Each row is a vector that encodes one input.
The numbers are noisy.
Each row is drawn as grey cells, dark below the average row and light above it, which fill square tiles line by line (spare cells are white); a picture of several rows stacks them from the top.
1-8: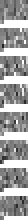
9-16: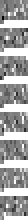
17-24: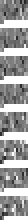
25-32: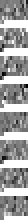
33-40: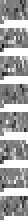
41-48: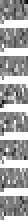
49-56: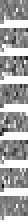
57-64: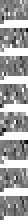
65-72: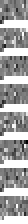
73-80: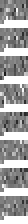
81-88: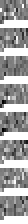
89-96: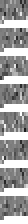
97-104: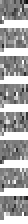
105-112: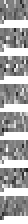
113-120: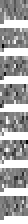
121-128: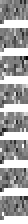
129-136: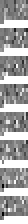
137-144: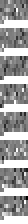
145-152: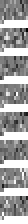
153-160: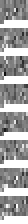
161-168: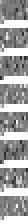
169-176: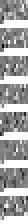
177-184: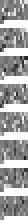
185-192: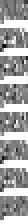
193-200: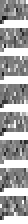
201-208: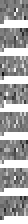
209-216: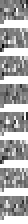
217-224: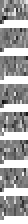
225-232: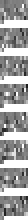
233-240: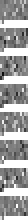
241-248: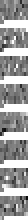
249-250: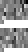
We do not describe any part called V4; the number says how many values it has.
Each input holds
a point on a 14-point circle, together with either three true/false values, or a value of V4.
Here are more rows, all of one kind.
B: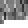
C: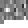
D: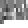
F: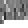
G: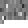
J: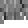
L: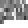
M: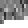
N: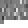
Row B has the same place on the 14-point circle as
F, G and M.
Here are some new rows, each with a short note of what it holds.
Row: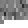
a point on a 14-point circle and three true/false values
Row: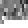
a point on a 14-point circle and a value of V4
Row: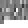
a point on a 14-point circle and three true/false values
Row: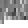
a point on a 14-point circle and a value of V4
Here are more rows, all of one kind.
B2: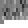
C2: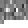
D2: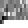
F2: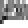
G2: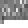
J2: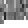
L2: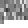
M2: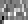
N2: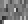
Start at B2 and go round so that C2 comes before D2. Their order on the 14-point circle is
B2, J2, C2, G2, L2, M2, D2, F2, N2.
